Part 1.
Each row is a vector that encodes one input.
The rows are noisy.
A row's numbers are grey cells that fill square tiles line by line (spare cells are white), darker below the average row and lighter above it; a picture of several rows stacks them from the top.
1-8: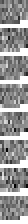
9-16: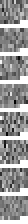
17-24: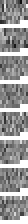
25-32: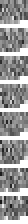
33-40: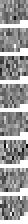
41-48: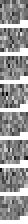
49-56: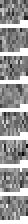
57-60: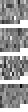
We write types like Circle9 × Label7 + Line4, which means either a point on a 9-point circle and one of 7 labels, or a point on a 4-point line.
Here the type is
Line6 × Tree8.
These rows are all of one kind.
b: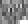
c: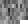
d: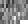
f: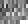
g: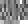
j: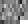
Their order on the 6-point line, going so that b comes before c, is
b, g, f, c, d, j.
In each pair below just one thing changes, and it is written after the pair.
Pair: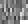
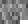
the node of the tree
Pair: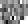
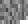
the node of the tree
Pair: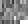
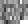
the place on the 6-point line
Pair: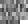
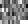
the node of the tree
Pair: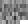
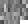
the place on the 6-point line
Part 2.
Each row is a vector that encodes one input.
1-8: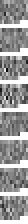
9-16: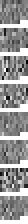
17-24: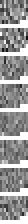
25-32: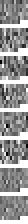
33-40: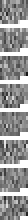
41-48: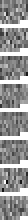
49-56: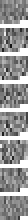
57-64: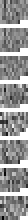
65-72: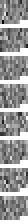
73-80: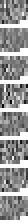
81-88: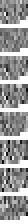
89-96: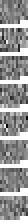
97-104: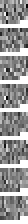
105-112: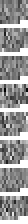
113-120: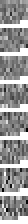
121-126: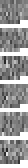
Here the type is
Bool × Line11.
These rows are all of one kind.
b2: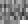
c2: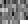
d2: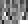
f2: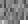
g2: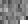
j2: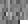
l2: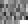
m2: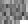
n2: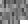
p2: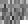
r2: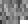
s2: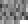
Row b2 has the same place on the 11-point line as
l2, m2 and s2.
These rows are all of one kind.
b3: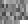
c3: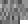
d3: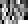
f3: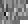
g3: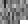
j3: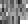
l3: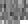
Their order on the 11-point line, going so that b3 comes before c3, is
b3, l3, f3, g3, c3, j3, d3.
